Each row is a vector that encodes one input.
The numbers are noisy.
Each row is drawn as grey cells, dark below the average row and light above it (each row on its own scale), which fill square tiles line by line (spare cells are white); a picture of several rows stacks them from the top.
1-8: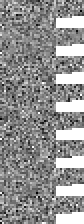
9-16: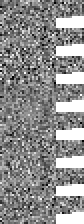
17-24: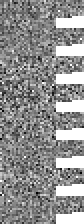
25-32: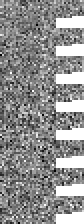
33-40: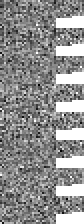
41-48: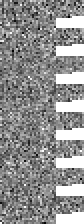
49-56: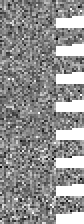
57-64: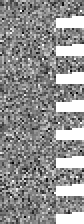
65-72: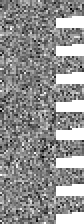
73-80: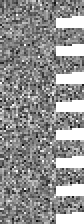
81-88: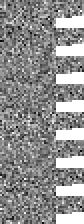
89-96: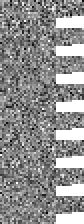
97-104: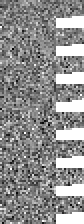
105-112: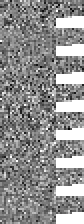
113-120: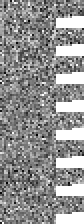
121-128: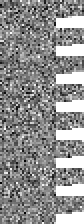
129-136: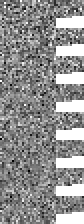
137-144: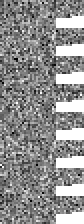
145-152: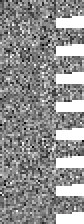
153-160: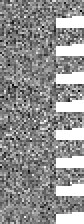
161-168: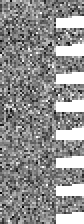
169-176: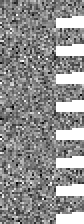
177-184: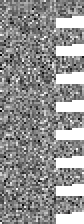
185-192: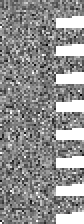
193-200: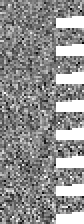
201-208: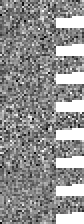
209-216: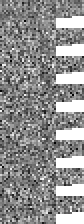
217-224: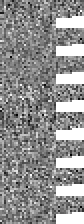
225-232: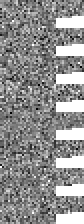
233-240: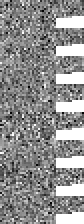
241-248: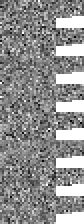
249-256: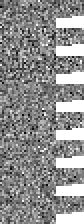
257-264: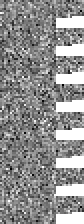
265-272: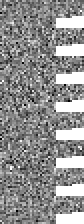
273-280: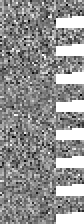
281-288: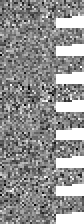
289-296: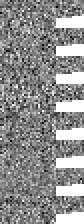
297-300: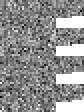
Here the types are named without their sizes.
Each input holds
a point on a circle and four true/false values.
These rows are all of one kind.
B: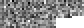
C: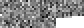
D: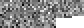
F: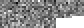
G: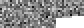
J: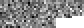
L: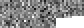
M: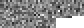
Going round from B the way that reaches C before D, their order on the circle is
B, C, G, F, J, D, M, L.
